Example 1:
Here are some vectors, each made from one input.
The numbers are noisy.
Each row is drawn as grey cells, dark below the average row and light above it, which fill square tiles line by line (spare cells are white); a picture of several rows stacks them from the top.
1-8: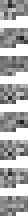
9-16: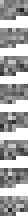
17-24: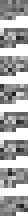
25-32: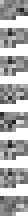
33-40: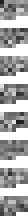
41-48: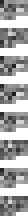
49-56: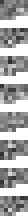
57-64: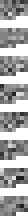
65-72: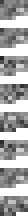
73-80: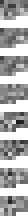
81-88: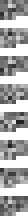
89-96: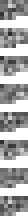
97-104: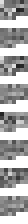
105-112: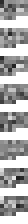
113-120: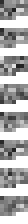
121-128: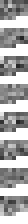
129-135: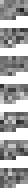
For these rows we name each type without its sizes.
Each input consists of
four true/false values.
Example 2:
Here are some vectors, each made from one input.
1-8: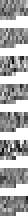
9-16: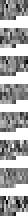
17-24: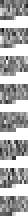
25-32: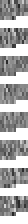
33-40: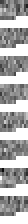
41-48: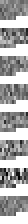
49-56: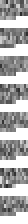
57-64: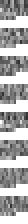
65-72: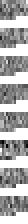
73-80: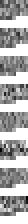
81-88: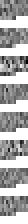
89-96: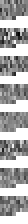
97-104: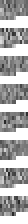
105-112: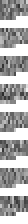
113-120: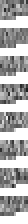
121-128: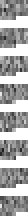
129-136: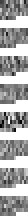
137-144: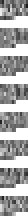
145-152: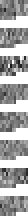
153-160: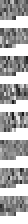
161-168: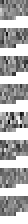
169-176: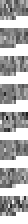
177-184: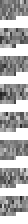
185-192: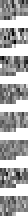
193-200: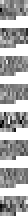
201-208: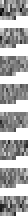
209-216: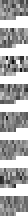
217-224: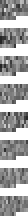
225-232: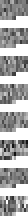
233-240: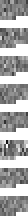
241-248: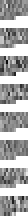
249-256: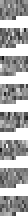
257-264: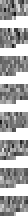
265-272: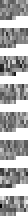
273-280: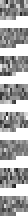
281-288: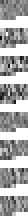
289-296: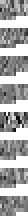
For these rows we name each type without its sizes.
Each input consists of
four true/false values.
